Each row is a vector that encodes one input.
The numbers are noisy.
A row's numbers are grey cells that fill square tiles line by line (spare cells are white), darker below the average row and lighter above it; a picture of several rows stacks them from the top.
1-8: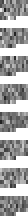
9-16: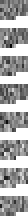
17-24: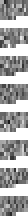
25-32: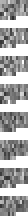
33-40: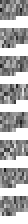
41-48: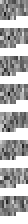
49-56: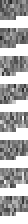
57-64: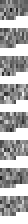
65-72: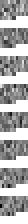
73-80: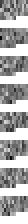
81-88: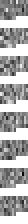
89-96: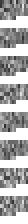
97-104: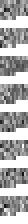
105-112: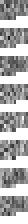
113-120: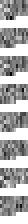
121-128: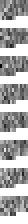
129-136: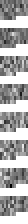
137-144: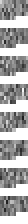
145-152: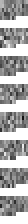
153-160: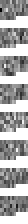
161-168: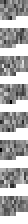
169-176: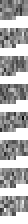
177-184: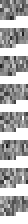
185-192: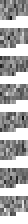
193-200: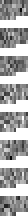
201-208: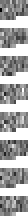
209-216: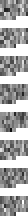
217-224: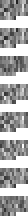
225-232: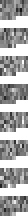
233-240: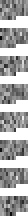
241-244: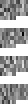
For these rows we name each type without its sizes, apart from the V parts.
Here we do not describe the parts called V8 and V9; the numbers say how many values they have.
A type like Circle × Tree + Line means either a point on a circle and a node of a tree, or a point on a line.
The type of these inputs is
Label × (Line + V8) × V9.
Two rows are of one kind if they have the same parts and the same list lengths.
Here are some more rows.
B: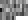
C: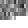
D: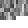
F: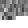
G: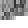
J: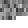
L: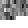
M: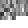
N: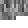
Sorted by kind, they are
B, C, F, G, J, L, N
D, M

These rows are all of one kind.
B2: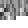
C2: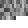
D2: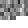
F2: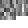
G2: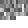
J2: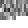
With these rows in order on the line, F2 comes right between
B2 and C2.
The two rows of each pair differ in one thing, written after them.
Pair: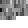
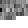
the label
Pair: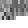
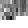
the value of V9
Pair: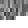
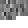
the label
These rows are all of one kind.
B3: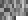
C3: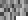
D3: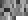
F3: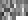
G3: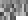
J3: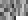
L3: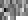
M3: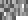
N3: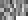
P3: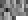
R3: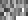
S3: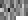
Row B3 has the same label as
C3, G3, J3 and N3.
